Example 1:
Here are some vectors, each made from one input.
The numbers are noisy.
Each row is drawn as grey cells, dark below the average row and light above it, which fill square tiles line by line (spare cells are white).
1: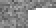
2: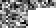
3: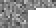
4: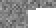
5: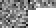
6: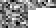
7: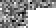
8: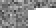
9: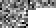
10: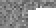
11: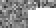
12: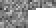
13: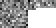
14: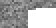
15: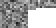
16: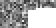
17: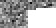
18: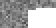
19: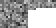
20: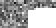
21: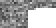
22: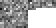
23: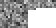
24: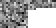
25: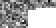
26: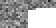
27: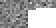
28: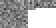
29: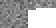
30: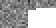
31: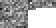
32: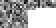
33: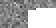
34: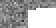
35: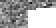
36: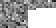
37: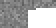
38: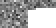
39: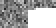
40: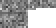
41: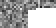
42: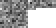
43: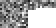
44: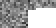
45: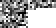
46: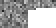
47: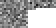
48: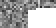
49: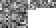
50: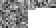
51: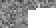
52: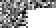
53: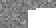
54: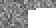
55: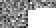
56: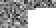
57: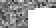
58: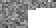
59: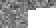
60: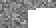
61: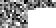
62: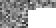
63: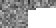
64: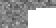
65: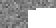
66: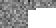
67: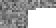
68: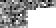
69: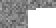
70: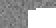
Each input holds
either a point on a 6-point line, or a point on a 9-point line.
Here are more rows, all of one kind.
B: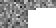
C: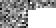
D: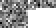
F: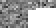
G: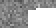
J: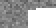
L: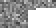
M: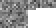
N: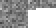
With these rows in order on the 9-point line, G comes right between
F and N.
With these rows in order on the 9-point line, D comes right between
J and L.
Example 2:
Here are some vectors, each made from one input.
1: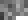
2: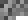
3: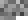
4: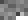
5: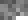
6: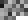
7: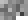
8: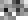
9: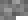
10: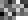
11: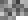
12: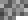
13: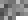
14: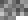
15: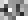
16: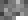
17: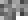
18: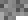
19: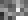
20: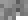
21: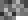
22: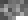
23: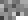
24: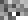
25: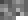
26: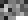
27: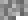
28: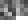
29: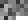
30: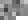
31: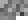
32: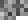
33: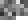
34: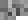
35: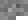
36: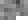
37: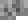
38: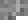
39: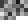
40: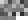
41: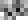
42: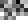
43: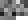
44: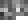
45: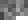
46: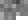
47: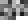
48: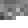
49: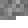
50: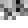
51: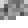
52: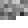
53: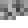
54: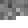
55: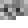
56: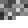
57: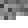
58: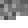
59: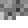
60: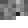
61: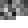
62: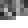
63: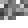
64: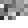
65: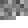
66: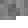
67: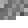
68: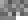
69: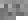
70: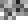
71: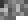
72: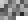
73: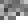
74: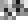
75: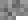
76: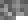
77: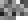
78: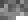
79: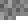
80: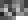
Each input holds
a node of a 10-node tree, together with either a fixed value, or four true/false values.
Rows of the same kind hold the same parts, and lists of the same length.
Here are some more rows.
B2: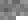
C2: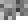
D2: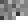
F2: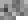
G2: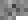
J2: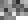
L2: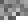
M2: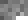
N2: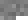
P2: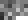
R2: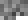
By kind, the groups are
B2, C2, D2, F2, G2, J2, M2, N2, P2, R2
L2

